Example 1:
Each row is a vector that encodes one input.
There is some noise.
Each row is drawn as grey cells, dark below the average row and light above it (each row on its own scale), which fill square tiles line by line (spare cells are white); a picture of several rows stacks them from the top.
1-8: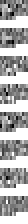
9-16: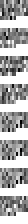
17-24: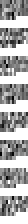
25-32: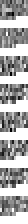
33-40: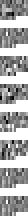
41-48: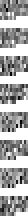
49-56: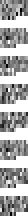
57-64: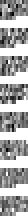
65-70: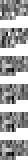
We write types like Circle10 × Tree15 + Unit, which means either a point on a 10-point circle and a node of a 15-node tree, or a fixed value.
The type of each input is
Tree13.
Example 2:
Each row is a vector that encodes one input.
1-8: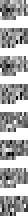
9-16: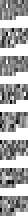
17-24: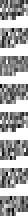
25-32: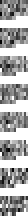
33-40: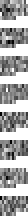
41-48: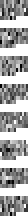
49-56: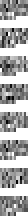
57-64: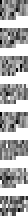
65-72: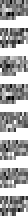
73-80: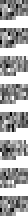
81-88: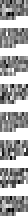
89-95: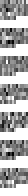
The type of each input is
Tree17.
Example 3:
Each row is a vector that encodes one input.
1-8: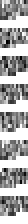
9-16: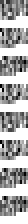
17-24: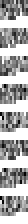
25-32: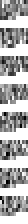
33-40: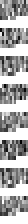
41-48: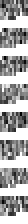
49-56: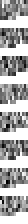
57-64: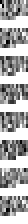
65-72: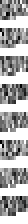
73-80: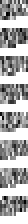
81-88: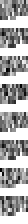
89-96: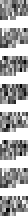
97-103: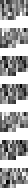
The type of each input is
Circle8.
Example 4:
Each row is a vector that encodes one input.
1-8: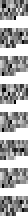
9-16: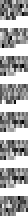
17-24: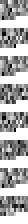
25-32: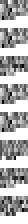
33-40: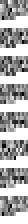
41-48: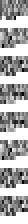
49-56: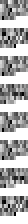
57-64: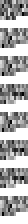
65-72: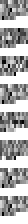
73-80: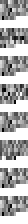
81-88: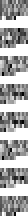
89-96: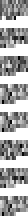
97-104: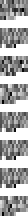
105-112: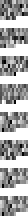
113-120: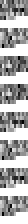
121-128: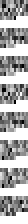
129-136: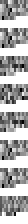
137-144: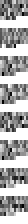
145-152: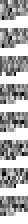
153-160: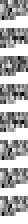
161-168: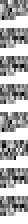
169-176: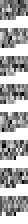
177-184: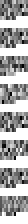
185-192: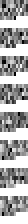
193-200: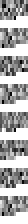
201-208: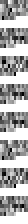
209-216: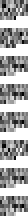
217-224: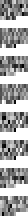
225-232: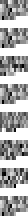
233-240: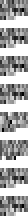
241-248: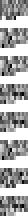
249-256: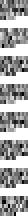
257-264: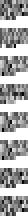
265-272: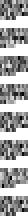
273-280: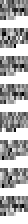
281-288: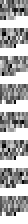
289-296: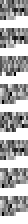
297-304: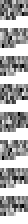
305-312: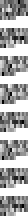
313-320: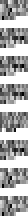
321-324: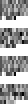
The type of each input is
Label6.
